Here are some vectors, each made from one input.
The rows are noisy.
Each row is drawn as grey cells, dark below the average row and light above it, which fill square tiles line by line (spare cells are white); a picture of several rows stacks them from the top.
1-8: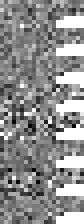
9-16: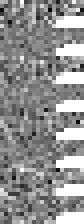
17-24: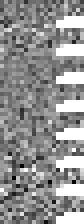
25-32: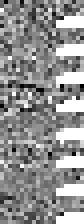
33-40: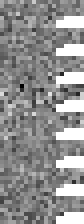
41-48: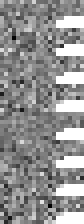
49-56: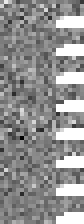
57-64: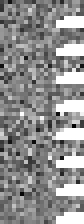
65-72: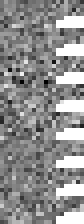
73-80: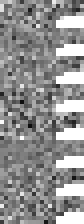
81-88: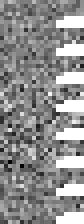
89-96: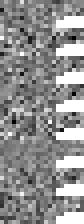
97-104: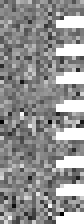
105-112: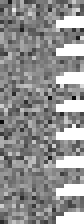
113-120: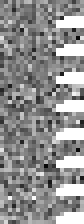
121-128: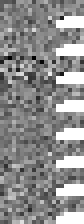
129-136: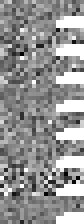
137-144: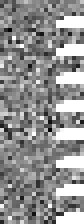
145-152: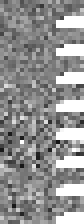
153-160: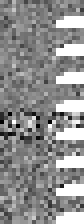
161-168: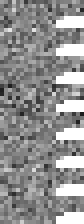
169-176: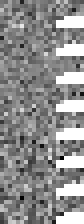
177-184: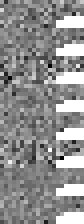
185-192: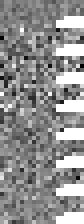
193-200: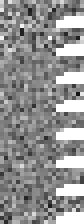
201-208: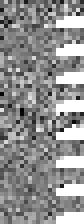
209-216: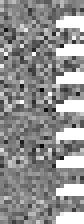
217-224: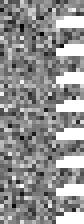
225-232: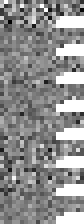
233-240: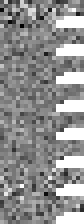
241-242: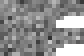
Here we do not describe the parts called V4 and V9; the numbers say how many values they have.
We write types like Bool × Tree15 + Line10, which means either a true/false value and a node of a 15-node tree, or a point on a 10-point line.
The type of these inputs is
(Bool × V4 × V9 + Tree8) × Line6.
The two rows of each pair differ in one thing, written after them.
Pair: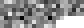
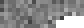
the place on the 6-point line
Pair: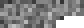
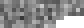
the value of V9
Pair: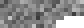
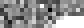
the value of V9
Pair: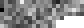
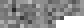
the true/false value
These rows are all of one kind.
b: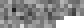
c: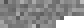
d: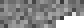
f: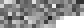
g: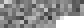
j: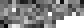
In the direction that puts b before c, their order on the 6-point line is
d, b, j, c, f, g.
